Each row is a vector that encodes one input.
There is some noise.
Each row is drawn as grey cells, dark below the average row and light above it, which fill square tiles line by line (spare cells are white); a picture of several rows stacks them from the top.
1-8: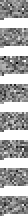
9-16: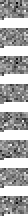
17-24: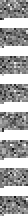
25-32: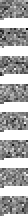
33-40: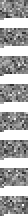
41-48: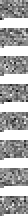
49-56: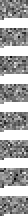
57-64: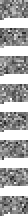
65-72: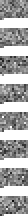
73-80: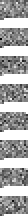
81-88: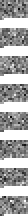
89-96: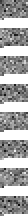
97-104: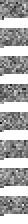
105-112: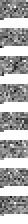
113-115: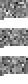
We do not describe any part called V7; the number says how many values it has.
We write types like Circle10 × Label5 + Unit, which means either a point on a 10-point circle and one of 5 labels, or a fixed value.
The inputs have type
Label4 × (Tree8 + Unit) × V7.
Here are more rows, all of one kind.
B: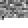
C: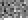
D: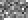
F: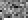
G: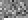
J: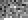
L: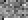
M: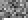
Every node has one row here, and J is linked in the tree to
C.
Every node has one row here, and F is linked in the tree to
L.
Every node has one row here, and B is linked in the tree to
C, G and M.
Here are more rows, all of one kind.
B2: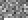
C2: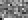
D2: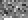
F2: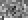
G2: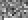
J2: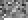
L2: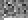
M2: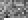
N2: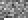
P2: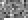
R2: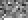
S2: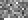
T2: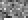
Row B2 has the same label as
F2 and G2.
